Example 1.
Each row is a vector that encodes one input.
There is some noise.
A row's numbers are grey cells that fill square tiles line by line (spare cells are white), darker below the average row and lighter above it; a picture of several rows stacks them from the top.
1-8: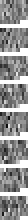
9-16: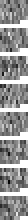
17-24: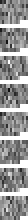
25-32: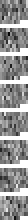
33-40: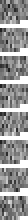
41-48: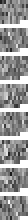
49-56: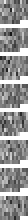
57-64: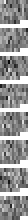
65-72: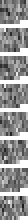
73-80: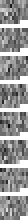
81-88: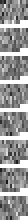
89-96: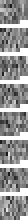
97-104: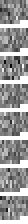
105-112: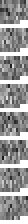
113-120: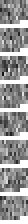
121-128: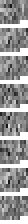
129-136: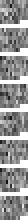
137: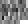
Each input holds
either a point on an 8-point circle, or a point on a 9-point line.
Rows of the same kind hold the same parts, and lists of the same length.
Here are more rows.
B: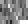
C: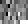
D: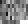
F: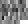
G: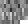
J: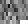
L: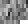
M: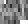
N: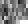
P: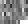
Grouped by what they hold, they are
B, C, D, F, J, N
G, L, M, P

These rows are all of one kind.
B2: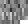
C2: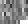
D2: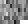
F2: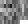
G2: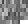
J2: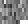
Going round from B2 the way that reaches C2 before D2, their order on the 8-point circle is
B2, C2, D2, F2, J2, G2.
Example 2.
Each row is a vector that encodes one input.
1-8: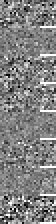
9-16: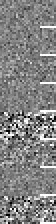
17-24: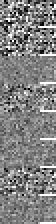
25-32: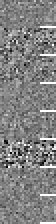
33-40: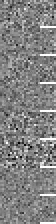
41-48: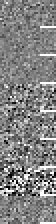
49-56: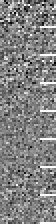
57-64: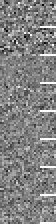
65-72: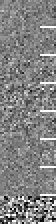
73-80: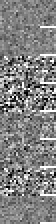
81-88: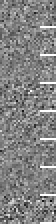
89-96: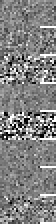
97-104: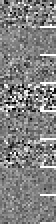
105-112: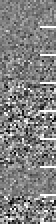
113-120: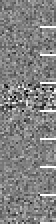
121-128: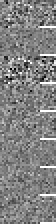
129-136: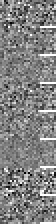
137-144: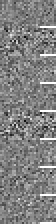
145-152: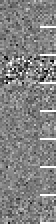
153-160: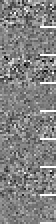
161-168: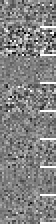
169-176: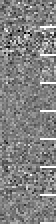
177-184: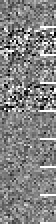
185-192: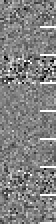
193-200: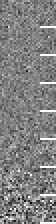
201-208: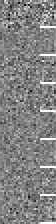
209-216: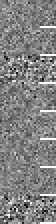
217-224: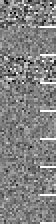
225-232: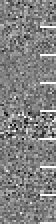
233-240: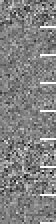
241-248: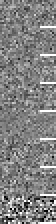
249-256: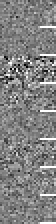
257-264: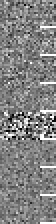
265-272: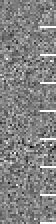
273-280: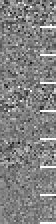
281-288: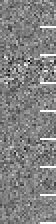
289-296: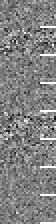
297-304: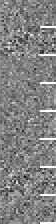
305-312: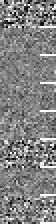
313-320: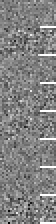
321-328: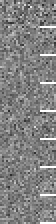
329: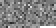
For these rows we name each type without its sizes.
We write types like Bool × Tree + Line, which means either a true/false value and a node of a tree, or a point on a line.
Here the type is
(Bool × Bool × Bool × Bool + Unit) × (Circle + Unit).
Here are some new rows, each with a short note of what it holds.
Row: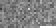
four true/false values
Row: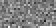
a point on a circle and four true/false values
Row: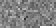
a point on a circle and four true/false values
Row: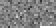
a point on a circle
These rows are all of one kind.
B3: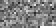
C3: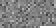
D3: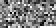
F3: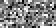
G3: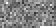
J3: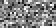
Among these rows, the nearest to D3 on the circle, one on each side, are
B3 and J3.
